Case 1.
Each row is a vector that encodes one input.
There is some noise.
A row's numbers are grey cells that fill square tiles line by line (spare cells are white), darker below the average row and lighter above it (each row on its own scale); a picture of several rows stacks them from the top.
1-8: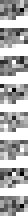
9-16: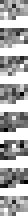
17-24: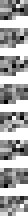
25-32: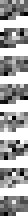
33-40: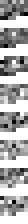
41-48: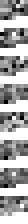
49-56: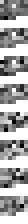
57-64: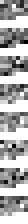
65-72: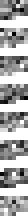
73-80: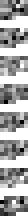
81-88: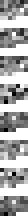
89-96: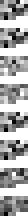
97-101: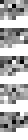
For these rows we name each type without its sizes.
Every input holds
a point on a circle.
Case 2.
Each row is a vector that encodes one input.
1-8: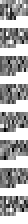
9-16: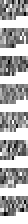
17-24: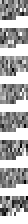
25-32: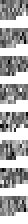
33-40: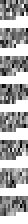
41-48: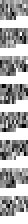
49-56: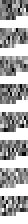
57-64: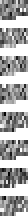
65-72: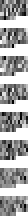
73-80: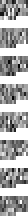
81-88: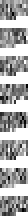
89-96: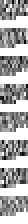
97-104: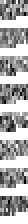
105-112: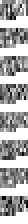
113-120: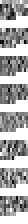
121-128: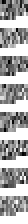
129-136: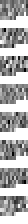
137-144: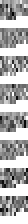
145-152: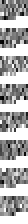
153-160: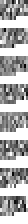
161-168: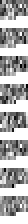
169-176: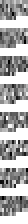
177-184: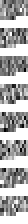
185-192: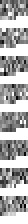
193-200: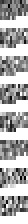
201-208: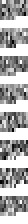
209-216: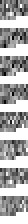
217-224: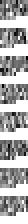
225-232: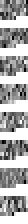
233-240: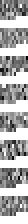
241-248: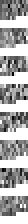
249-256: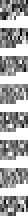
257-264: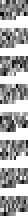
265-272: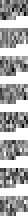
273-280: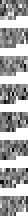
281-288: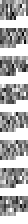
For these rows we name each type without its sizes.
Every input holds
a label.
